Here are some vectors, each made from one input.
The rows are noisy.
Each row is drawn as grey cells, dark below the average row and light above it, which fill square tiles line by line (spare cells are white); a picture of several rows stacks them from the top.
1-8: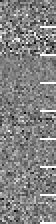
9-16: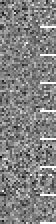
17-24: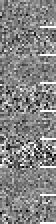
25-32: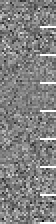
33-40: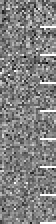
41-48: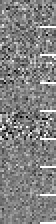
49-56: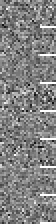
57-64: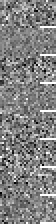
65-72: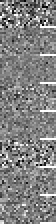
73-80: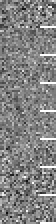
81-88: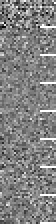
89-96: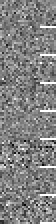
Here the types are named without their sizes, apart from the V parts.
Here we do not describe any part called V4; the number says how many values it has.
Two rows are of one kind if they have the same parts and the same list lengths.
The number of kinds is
2.
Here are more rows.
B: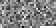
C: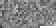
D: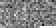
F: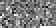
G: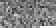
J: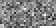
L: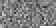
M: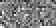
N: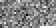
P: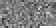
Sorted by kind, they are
B, F, G, J, L, M, N
C, D, P

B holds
a point on a line, a true/false value and a value of V4.
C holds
a point on a line.
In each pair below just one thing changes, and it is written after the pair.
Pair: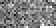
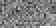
the true/false value
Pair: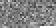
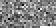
the true/false value
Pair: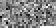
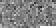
the true/false value
